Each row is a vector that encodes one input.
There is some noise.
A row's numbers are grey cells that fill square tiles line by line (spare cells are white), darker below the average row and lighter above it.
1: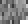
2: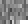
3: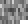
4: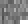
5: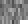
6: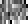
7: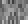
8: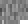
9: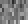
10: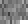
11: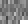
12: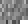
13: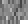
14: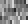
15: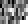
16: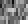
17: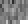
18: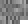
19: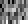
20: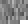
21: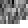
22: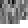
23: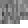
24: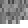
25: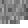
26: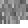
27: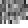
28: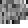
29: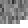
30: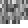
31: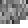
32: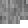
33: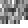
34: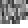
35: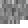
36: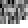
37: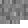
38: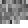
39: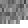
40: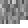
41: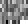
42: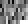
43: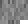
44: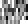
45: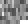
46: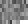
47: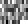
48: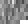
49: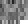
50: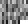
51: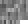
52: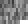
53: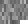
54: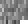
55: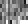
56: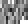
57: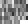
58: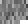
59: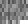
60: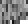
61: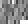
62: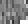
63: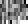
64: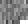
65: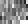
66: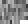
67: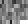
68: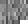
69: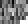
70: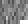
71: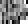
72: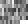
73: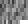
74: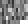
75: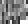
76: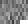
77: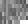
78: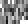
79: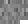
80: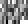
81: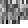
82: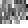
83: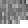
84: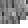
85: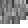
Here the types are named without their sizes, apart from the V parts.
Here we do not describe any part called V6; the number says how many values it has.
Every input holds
a label, together with either three true/false values, or a value of V6.
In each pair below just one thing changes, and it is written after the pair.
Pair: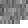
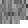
the label
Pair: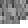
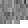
the label
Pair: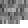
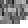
the value of V6
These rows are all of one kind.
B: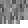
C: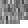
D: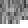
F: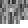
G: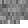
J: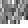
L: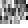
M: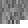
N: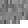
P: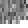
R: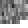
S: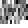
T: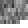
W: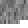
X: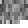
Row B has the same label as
C, M, S and X.
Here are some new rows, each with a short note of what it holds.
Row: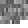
a label and a value of V6
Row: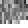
a label and a value of V6
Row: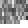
a label and three true/false values
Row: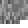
a label and three true/false values
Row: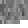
a label and a value of V6
